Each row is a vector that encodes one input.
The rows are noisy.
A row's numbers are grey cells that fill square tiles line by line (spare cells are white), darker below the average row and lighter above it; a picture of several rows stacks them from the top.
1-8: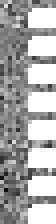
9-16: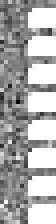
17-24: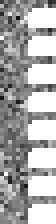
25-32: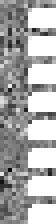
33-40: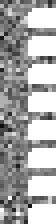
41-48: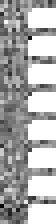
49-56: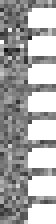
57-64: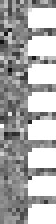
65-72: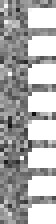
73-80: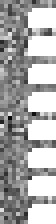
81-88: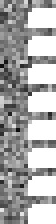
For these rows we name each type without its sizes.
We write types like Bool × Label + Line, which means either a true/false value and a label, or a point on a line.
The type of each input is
(Circle + Unit) × Line × Line.
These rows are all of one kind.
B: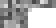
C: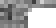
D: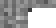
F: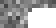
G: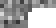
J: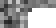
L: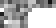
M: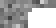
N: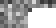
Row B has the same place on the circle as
G and N.
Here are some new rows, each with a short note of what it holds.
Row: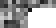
a point on each of two lines
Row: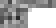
a point on a circle and a point on each of two lines
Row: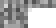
a point on a circle and a point on each of two lines
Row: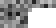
a point on each of two lines
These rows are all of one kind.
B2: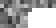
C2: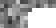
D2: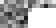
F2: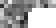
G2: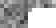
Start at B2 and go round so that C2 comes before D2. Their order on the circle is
B2, C2, G2, F2, D2.
